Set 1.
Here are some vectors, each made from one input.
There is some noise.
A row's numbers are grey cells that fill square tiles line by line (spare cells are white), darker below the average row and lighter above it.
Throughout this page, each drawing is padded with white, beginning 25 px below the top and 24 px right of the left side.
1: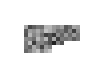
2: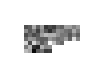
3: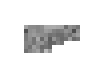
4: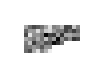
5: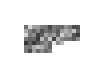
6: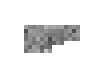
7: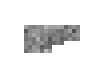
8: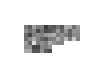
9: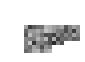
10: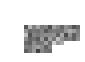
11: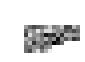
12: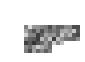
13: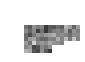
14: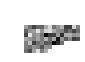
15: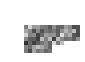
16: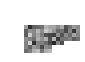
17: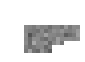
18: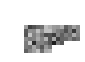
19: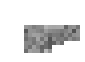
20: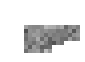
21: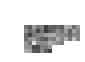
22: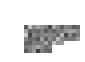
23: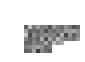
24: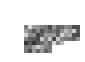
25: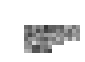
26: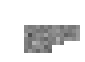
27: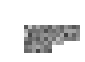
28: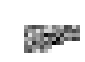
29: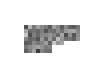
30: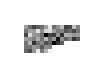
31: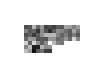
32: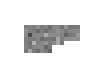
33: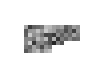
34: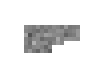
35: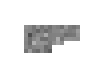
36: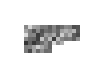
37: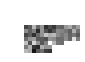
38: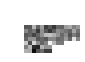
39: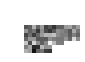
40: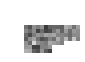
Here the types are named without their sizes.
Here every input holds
a node of a tree.
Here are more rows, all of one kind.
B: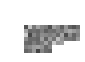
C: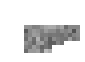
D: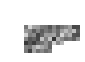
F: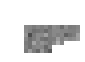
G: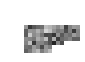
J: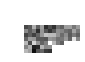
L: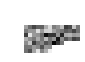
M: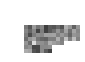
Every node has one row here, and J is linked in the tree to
M.
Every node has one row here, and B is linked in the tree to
D and F.
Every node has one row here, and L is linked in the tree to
G.
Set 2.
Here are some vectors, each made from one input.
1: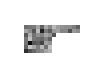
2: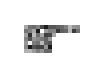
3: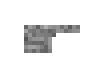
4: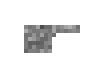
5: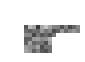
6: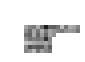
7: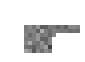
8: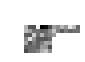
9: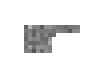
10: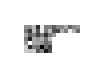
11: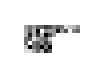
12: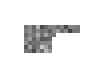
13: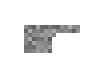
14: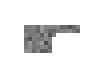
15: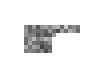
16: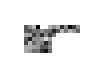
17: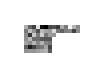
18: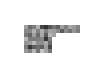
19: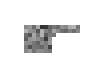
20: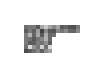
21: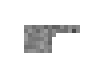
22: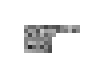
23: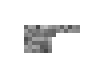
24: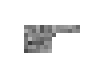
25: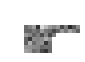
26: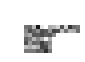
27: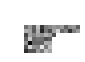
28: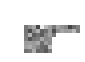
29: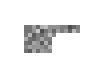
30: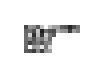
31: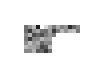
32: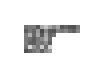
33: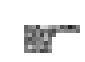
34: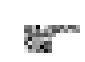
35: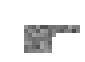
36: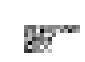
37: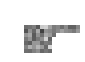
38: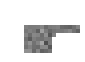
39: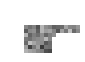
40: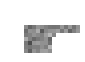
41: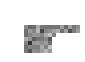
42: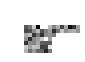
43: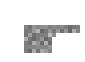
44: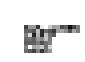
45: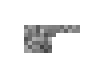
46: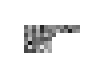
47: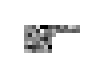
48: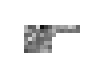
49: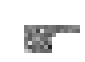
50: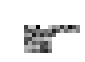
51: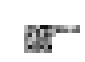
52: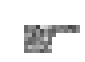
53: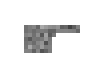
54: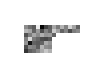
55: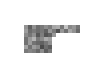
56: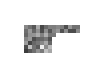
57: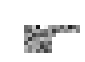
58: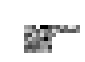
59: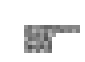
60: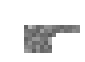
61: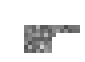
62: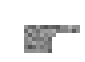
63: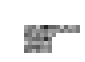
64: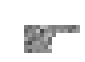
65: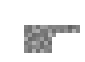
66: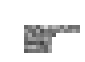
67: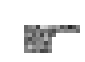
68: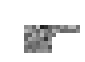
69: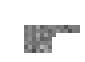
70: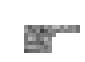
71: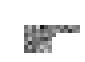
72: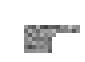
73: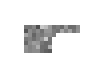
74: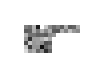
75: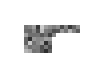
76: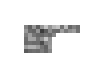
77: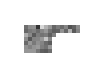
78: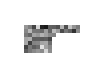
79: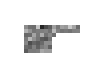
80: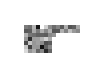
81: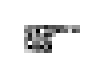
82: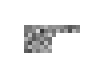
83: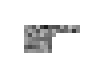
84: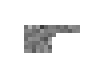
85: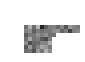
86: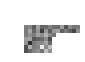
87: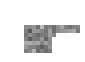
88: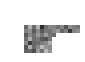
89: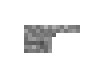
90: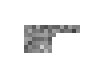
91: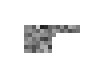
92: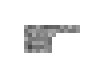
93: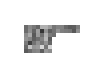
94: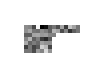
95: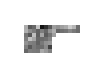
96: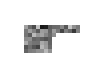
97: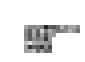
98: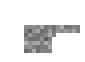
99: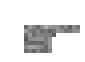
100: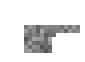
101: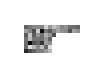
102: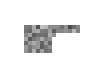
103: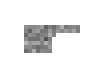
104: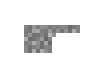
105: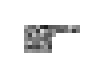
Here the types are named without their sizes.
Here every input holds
a point on a line.
